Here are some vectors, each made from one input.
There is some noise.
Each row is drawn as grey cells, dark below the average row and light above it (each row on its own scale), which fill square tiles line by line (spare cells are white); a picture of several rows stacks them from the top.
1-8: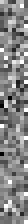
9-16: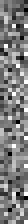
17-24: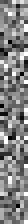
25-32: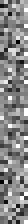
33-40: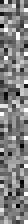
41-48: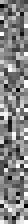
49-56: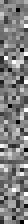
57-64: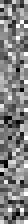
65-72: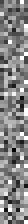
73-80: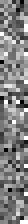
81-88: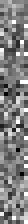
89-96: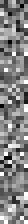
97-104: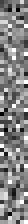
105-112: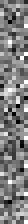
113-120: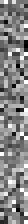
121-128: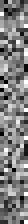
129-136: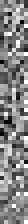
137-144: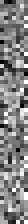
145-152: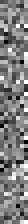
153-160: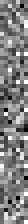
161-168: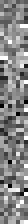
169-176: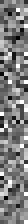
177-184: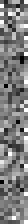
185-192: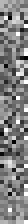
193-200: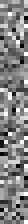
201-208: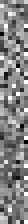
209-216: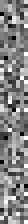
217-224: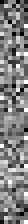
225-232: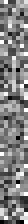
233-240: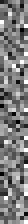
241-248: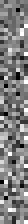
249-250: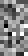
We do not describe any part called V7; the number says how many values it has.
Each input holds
a true/false value and a value of V7, together with either a fixed value, or a point on each of two 5-point lines.
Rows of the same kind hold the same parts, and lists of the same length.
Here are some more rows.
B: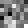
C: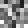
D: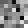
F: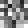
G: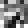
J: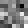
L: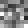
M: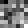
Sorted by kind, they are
B, D, J, M
C, F, G, L

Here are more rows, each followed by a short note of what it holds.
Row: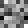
a point on each of two 5-point lines, a true/false value and a value of V7
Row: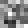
a true/false value and a value of V7
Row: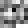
a true/false value and a value of V7
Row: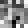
a true/false value and a value of V7
